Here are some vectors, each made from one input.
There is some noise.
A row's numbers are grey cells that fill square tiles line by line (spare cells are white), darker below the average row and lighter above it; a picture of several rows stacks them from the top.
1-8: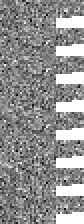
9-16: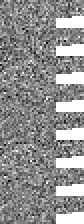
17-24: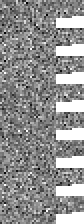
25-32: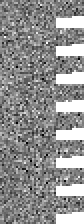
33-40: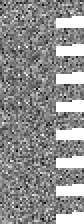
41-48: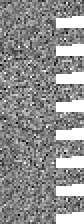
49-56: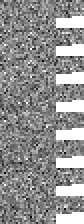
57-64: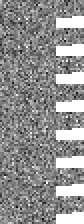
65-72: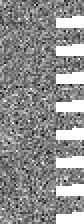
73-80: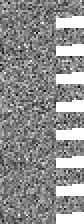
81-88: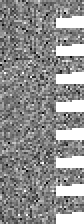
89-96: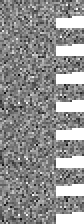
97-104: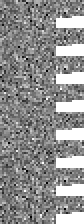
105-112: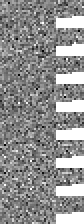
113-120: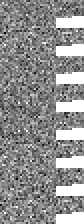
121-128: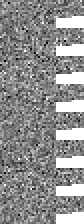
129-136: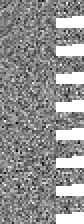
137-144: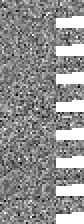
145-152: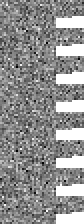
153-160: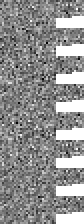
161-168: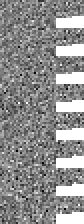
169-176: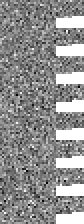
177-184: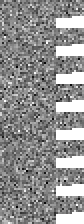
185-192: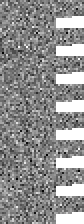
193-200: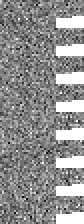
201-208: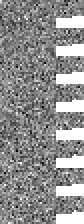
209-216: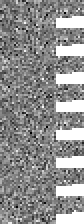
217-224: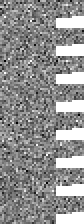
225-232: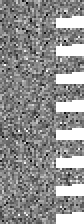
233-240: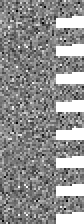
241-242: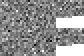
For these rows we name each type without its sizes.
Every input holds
a node of a tree.
